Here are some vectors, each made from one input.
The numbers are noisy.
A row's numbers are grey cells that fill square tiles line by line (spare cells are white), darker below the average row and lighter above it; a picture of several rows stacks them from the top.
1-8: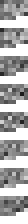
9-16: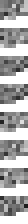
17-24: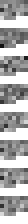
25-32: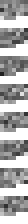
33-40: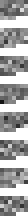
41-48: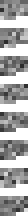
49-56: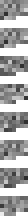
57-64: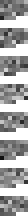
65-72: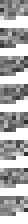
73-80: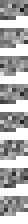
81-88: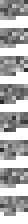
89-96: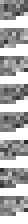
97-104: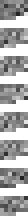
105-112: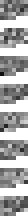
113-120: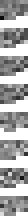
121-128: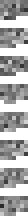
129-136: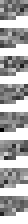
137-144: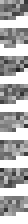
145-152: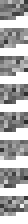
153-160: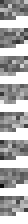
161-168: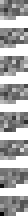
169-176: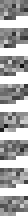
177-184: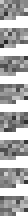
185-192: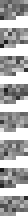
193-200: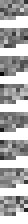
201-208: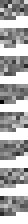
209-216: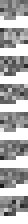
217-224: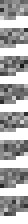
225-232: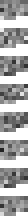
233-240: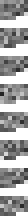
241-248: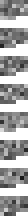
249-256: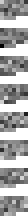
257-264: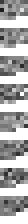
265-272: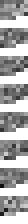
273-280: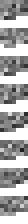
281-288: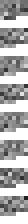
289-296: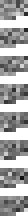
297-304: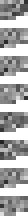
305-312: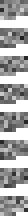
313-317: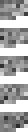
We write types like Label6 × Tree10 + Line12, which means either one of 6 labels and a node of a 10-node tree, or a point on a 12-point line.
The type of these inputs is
Bool × Bool × Bool.
